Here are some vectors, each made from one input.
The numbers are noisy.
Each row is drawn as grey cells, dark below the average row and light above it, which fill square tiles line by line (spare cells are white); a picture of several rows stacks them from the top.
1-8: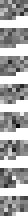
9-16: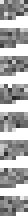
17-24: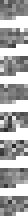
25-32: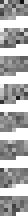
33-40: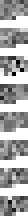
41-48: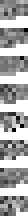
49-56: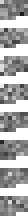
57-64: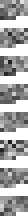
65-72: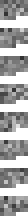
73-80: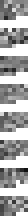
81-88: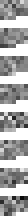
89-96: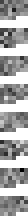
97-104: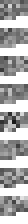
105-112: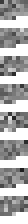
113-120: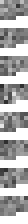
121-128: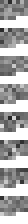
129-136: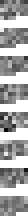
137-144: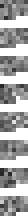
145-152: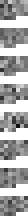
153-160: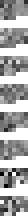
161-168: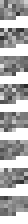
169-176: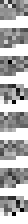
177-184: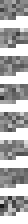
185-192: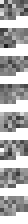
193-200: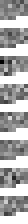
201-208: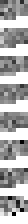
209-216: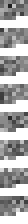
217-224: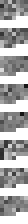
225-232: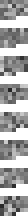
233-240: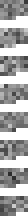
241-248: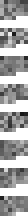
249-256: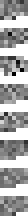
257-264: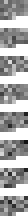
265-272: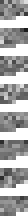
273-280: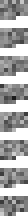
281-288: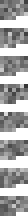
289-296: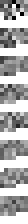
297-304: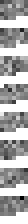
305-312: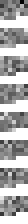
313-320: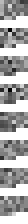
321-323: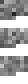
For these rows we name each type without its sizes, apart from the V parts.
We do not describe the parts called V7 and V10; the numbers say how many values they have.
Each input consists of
either a fixed value, or a point on each of two lines, a true/false value, a value of V7 and a value of V10.
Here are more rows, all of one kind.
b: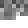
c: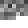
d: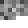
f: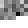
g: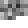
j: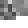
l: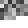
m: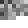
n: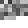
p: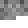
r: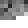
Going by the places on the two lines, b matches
c, m and p.
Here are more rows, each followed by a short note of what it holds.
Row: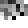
a fixed value
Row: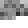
a point on each of two lines, a true/false value, a value of V7 and a value of V10
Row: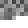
a point on each of two lines, a true/false value, a value of V7 and a value of V10
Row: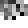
a fixed value
